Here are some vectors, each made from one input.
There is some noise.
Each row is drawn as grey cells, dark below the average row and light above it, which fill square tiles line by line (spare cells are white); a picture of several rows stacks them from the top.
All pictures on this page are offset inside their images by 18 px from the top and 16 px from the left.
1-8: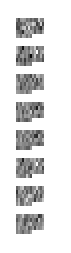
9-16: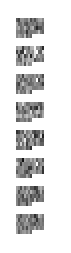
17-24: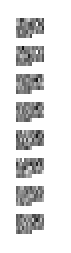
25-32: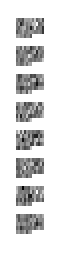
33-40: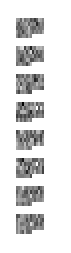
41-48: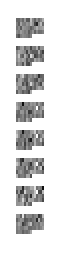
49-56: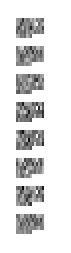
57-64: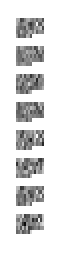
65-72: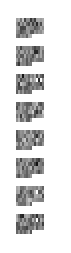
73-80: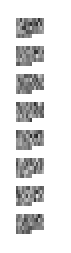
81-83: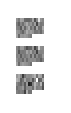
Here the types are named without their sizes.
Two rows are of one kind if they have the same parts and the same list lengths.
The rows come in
2 kinds.
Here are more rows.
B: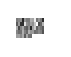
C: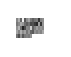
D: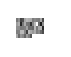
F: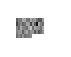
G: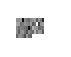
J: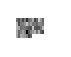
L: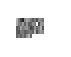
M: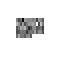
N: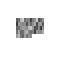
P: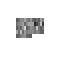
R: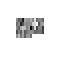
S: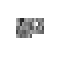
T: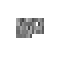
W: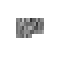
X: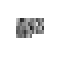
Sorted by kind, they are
B, D, G, L, M, R, S, T, X
C, F, J, N, P, W

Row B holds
a point on each of two lines.
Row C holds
a point on a circle and a point on a line.
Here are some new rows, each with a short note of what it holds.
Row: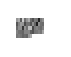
a point on a circle and a point on a line
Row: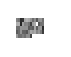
a point on each of two lines
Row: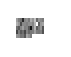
a point on each of two lines
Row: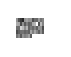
a point on each of two lines
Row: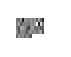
a point on each of two lines
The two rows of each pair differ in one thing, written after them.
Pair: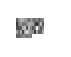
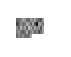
the place on the circle
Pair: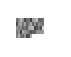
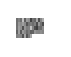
the place on the line
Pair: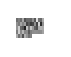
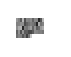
the place on the circle
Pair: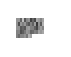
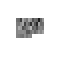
the place on the circle
